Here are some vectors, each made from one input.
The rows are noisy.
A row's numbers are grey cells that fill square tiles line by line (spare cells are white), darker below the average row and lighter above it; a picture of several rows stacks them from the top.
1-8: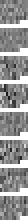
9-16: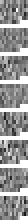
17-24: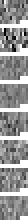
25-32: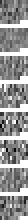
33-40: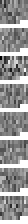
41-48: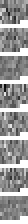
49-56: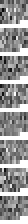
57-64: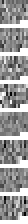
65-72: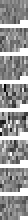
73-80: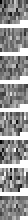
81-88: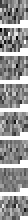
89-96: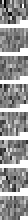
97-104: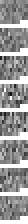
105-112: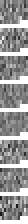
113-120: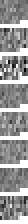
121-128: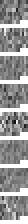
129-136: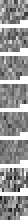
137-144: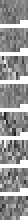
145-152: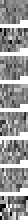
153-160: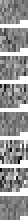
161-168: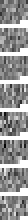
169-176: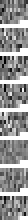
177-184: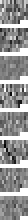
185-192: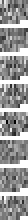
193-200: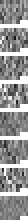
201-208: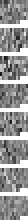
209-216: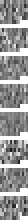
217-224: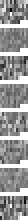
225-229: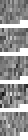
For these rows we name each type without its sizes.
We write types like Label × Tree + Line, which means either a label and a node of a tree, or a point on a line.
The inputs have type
(Bool × Bool × Bool + Line) × Circle + Tree.
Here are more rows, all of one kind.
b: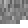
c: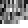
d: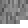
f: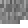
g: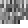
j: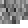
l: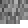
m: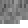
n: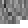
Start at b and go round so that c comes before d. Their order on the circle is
b, c, d, l, m, n, f, j, g.
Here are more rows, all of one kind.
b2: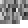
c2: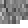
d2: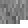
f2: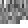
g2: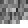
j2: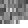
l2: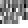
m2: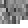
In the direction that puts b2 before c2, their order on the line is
f2, d2, b2, c2, j2, m2, l2, g2.
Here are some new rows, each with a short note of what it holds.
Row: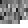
a node of a tree
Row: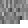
a node of a tree
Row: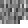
a point on a circle and three true/false values
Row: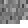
a point on a circle and a point on a line
